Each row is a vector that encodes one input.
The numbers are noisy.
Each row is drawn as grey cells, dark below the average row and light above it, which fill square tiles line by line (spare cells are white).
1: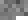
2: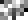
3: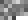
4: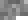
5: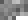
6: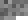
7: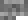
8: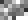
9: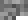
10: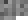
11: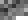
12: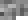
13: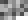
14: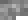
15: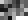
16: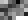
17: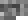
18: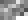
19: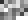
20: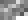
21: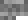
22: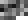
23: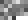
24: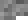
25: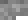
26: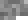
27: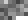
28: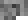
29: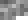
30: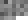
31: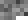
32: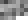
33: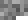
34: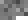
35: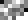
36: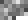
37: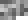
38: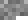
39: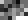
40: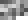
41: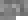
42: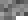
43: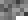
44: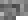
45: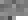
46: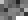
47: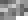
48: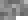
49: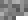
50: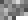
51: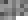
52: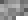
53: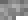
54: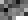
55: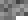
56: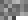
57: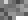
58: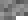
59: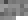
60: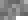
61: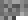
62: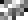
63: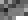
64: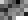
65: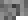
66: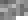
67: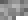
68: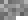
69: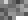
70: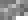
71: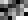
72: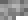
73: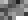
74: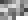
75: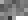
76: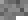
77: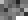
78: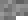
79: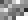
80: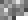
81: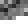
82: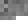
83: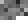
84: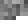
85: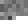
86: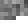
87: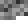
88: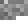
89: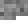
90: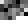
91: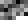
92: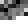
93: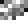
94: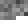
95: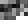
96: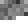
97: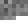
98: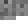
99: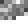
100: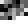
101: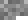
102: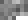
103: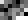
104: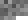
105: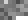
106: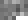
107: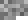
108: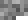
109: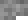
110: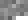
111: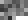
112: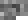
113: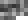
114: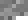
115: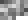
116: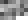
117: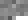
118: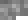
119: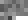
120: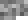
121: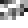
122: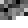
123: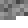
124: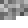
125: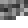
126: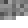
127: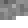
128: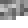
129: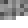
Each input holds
either one of 8 labels, or a node of a 14-node tree.
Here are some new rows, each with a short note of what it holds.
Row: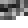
one of 8 labels
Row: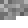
a node of a 14-node tree
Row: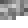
a node of a 14-node tree
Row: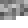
a node of a 14-node tree
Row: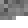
a node of a 14-node tree
